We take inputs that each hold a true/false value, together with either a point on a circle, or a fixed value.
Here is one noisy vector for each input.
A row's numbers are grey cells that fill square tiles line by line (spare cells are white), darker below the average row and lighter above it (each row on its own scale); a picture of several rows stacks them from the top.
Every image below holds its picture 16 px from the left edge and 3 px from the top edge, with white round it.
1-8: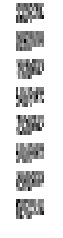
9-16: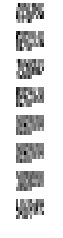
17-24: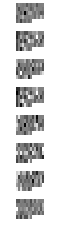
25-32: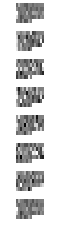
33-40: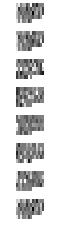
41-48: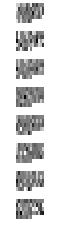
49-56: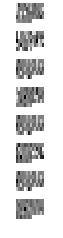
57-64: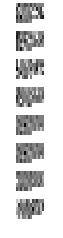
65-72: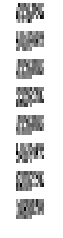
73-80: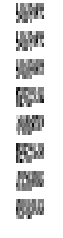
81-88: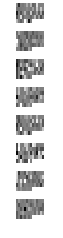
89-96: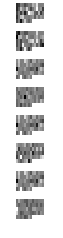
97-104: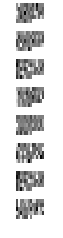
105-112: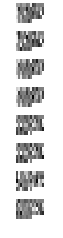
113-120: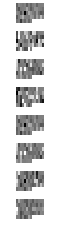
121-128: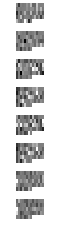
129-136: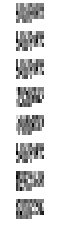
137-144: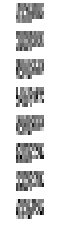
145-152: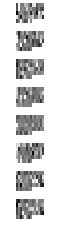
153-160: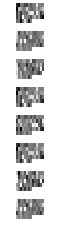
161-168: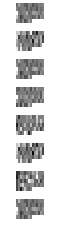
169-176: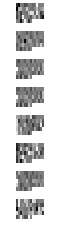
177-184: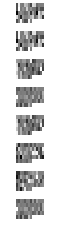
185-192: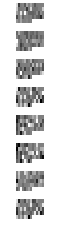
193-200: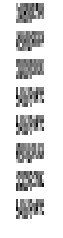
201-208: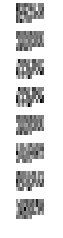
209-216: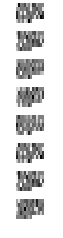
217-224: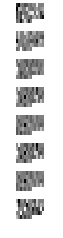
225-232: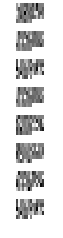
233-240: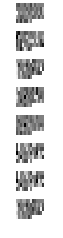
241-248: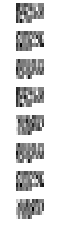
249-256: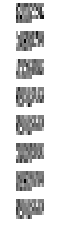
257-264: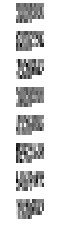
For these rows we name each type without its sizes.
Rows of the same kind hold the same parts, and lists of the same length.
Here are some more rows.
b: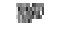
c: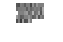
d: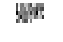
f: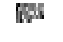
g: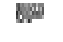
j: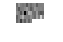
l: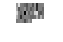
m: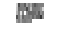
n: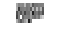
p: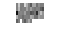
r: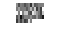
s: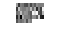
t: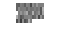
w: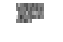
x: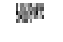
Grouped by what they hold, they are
b, c, f, g, j, l, m, n, r, s, t, w
d, p, x

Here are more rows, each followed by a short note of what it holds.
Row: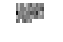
a true/false value
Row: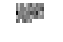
a true/false value
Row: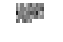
a true/false value
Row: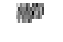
a point on a circle and a true/false value
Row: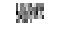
a true/false value
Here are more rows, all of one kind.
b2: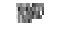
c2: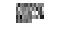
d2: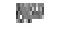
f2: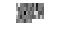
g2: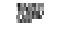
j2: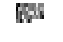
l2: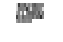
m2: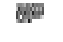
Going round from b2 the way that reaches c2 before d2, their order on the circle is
b2, g2, l2, c2, j2, d2, m2, f2.
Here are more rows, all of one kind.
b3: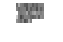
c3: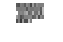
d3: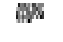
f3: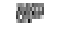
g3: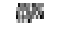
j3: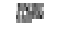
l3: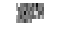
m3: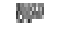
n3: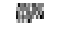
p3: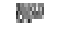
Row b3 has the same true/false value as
c3 and l3.
